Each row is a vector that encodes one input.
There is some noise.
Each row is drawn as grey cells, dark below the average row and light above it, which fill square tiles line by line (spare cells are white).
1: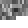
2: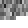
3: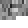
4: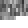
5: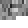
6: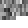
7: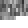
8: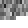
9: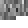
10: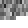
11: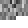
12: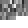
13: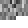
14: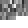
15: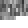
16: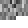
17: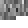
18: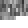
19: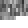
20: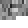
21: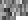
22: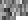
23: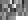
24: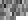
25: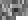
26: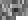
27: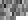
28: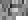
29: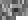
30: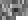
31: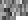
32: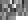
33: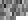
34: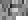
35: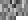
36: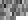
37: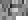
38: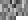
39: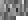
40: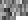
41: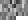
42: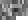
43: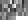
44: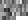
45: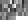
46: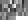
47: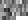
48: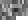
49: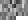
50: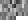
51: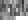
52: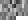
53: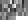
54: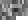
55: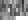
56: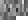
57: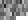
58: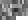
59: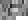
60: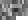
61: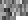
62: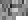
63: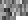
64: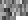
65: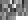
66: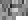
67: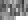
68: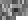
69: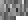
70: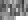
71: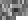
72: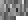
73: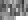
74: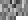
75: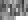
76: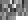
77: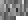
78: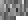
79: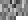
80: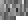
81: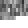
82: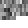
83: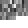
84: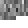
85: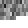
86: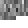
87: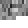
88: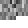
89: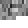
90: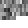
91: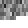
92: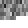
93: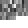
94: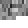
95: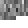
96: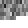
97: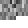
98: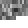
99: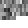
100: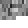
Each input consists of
three true/false values.
